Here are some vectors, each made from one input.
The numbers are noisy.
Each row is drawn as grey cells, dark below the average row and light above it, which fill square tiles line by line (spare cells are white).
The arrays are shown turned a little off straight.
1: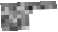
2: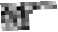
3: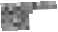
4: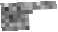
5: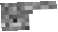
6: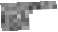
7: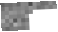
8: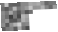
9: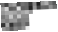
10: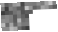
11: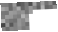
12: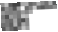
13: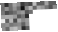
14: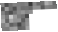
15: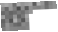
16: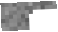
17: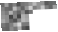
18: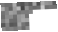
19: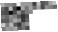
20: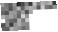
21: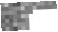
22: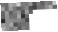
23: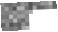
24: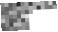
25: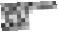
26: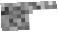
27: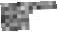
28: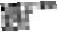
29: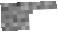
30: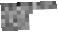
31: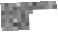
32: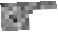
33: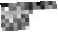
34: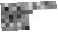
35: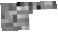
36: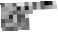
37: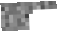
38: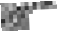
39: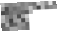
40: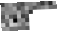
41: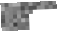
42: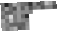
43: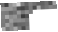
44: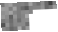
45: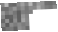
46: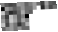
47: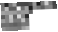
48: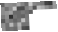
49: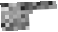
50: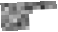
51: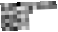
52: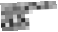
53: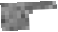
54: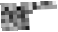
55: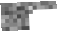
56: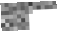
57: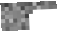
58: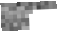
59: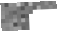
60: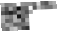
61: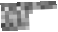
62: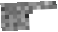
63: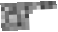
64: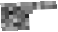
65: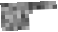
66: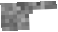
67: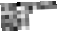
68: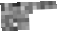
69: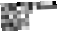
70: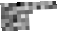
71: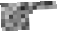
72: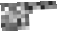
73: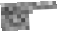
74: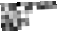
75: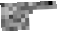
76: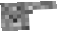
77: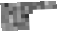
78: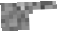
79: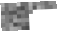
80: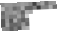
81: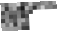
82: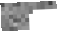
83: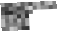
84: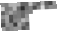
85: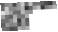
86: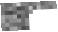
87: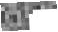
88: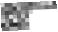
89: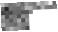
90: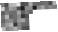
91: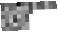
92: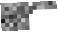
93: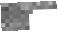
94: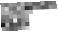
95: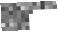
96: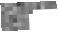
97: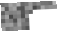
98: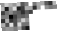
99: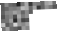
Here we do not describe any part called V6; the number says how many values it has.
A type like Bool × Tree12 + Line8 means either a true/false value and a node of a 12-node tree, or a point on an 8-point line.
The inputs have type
(Bool × Bool × Bool + Label7) × V6.
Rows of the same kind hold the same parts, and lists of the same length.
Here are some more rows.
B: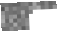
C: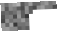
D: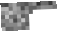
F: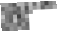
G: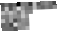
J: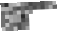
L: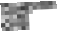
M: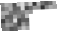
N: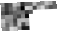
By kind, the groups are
B, F, L, M
C, D, G, J, N

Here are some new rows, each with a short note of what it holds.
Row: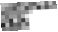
three true/false values and a value of V6
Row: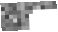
one of 7 labels and a value of V6
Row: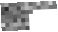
one of 7 labels and a value of V6
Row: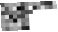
three true/false values and a value of V6
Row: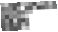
one of 7 labels and a value of V6
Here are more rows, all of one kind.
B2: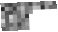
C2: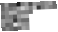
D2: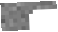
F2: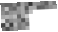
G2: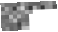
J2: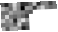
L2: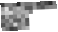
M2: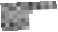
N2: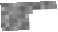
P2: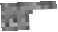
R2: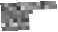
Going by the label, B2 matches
G2 and P2.
